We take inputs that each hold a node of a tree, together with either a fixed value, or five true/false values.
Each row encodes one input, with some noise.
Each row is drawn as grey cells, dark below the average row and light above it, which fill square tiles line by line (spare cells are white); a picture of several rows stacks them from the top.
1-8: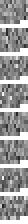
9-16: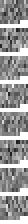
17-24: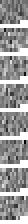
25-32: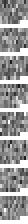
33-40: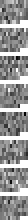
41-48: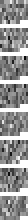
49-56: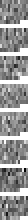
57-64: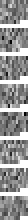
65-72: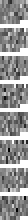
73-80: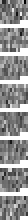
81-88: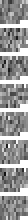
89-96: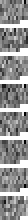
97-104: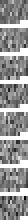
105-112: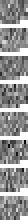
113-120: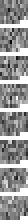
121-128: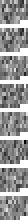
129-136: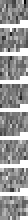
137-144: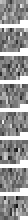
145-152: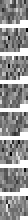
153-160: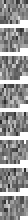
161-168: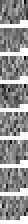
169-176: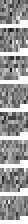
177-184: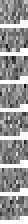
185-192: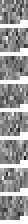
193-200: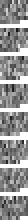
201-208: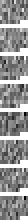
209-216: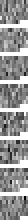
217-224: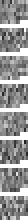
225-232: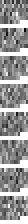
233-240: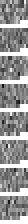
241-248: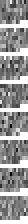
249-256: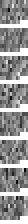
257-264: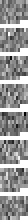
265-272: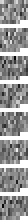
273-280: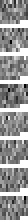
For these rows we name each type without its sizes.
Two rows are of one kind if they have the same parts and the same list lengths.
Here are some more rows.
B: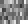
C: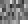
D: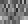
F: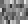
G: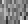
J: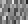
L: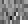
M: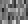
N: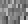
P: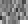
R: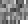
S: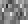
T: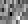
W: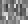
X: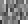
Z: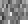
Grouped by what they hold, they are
B, C, F, M, T
D, G, J, L, N, P, R, S, W, X, Z

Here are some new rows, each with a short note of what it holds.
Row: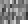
a node of a tree
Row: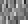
a node of a tree and five true/false values
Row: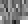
a node of a tree and five true/false values
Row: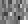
a node of a tree and five true/false values
